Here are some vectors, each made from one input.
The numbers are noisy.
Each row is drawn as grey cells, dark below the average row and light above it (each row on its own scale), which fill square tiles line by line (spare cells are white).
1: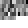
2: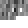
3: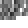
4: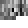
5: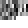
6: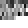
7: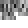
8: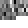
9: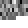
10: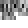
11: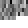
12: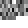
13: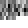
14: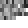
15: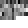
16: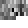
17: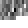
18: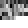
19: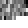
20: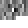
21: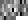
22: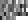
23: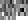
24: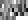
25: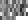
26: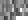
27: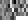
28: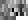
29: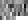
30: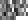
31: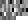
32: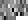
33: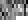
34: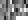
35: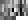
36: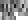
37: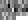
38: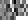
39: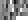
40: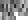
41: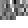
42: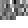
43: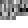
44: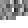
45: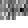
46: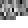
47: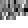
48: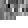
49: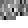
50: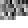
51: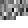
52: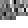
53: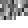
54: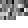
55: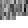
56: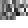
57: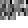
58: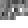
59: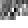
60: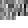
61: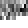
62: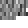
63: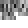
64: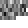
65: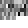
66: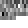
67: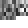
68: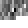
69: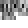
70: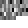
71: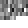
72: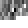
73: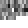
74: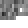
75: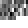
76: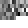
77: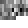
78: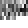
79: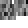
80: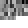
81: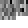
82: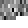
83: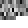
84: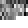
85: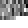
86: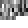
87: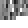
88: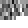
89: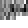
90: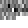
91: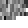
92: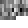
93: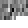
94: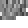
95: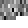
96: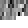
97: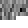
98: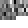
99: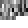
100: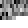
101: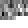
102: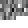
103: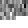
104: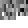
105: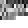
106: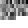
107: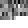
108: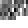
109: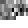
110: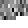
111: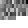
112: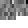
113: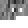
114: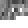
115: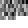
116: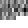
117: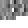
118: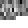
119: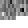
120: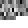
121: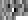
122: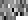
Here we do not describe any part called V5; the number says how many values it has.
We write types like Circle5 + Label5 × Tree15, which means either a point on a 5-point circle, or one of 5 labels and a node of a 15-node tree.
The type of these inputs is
List3(Bool × V5).
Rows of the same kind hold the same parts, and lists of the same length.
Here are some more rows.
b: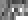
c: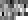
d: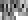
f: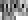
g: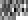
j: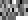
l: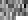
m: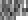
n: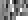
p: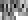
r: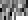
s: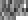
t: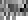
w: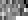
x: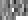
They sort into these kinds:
b, g, m, n, s, x
c, l, r, t, w
d, f, p
j

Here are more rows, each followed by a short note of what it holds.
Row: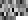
a list of one item
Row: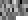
a list of one item
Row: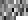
a list of one item
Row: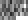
a list of two items
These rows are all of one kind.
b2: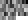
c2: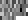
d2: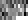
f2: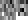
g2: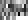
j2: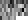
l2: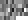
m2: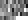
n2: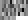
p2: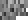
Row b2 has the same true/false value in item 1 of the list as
c2, d2, m2 and p2.
